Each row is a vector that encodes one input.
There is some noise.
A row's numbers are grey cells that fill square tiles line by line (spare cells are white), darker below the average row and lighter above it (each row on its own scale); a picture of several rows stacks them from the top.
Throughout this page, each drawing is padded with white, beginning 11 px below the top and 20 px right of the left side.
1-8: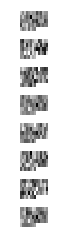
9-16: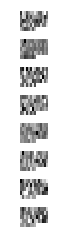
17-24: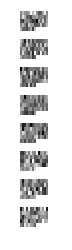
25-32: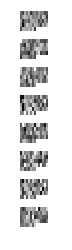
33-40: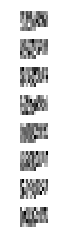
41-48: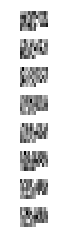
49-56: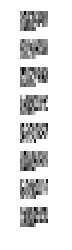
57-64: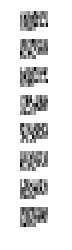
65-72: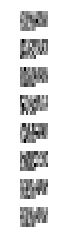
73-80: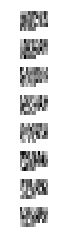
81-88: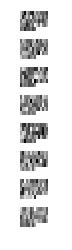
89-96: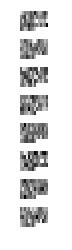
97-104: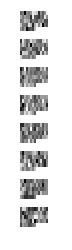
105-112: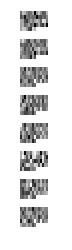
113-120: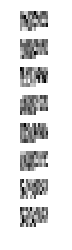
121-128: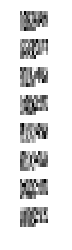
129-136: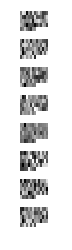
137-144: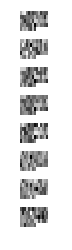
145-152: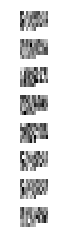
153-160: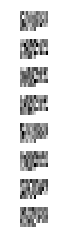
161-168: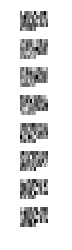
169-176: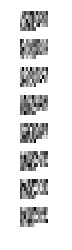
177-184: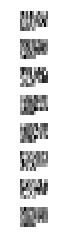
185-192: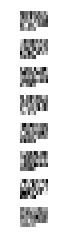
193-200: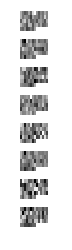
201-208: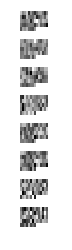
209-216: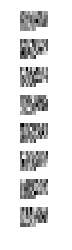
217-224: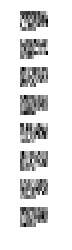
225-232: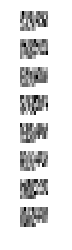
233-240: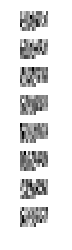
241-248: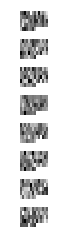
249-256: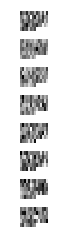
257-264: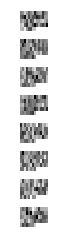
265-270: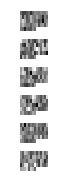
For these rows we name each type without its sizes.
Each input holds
either a label, or four true/false values.
